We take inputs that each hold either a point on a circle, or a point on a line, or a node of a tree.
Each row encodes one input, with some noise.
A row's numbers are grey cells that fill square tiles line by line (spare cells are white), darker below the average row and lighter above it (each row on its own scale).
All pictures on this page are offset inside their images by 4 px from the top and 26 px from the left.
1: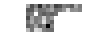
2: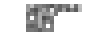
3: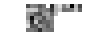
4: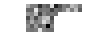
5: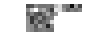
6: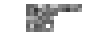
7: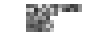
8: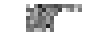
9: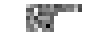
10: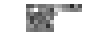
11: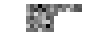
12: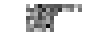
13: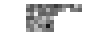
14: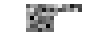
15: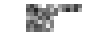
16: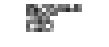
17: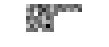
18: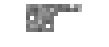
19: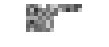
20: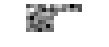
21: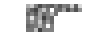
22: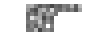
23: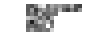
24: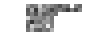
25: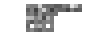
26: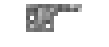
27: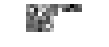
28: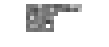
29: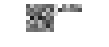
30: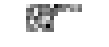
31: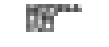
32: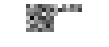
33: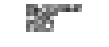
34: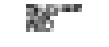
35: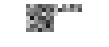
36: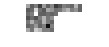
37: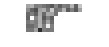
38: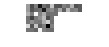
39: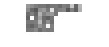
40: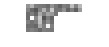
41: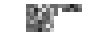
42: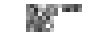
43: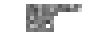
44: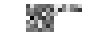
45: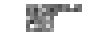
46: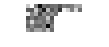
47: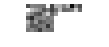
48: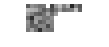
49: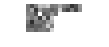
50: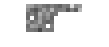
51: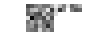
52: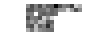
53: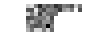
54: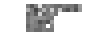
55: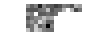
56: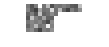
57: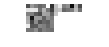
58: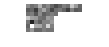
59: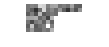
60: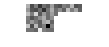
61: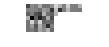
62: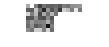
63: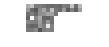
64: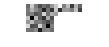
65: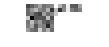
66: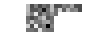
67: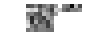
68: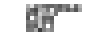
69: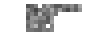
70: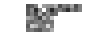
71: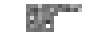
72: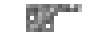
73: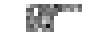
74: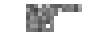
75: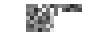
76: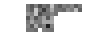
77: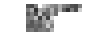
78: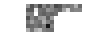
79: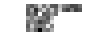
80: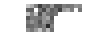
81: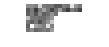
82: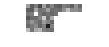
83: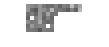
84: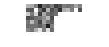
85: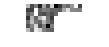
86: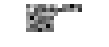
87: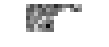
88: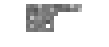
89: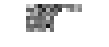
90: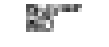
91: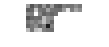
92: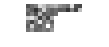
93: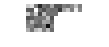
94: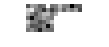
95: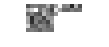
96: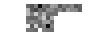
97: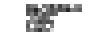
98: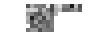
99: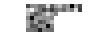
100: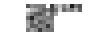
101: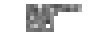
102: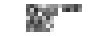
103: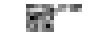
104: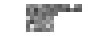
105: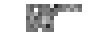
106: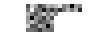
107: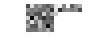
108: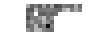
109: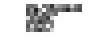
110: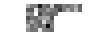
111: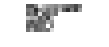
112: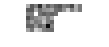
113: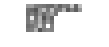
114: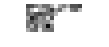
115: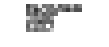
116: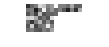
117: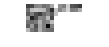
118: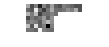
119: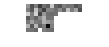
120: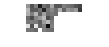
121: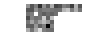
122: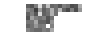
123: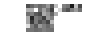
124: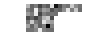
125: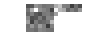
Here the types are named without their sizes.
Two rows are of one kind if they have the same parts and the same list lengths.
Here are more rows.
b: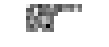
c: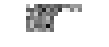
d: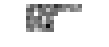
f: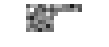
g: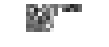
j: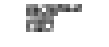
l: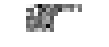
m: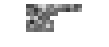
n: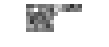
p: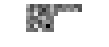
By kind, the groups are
b, c, d, l, p
f, n
g, j, m

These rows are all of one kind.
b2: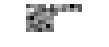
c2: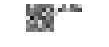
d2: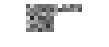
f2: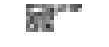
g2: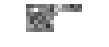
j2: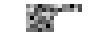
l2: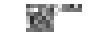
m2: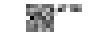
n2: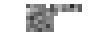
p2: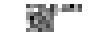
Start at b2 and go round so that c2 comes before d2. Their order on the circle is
b2, n2, p2, l2, g2, f2, m2, c2, d2, j2.
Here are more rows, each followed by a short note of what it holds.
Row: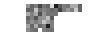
a node of a tree
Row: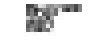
a point on a line
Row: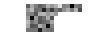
a point on a circle
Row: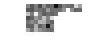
a node of a tree
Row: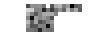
a point on a circle
